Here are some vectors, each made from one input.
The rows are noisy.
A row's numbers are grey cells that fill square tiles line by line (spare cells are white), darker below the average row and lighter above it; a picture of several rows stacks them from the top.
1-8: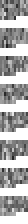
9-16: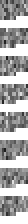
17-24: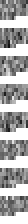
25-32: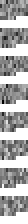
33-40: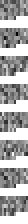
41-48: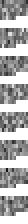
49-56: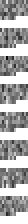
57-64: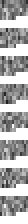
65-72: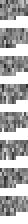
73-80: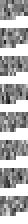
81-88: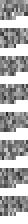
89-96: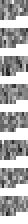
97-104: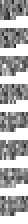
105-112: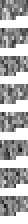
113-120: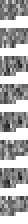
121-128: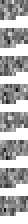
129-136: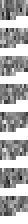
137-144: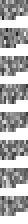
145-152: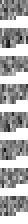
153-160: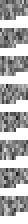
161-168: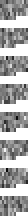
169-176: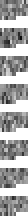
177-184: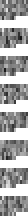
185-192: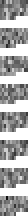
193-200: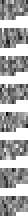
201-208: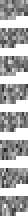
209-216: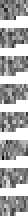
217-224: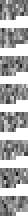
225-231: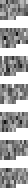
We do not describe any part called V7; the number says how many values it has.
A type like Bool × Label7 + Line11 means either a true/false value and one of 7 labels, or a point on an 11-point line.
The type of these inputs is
(Bool × Line4 + Label4) × (Line5 + V7).
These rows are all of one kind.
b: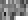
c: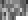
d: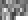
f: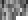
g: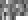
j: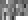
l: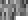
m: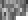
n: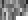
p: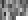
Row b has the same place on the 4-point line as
g and p.
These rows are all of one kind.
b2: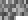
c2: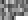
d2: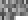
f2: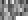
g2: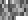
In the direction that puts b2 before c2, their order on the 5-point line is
d2, b2, g2, c2, f2.
